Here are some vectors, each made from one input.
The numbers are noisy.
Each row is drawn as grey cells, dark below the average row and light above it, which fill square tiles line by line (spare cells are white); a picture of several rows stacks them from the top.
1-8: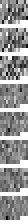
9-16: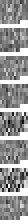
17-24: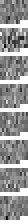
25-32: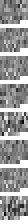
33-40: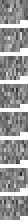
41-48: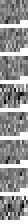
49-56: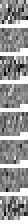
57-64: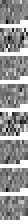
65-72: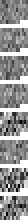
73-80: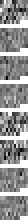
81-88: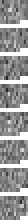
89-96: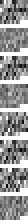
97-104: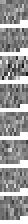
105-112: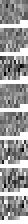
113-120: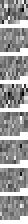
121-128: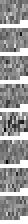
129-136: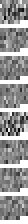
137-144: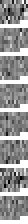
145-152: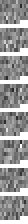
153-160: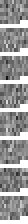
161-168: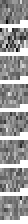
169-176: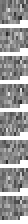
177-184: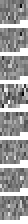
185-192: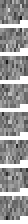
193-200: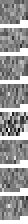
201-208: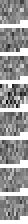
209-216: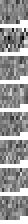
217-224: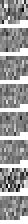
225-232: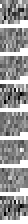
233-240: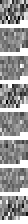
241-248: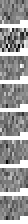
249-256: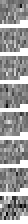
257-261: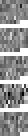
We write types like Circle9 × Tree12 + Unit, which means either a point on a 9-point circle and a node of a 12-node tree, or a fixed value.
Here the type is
(Bool × Bool × Bool × Bool + Unit) × Line12 + Line8.
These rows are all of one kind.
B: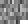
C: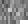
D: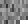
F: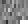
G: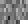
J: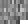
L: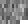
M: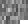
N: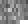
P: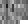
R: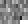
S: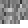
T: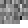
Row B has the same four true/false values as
R and T.
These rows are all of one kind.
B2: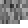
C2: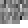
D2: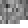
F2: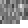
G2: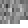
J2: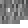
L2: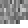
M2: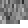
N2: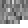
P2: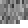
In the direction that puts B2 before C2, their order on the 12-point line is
B2, C2, J2, N2, D2, G2, L2, F2, P2, M2.
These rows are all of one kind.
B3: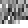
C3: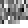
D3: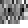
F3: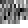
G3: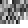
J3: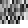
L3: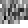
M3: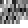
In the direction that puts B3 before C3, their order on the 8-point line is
F3, L3, B3, C3, D3, J3, G3, M3.
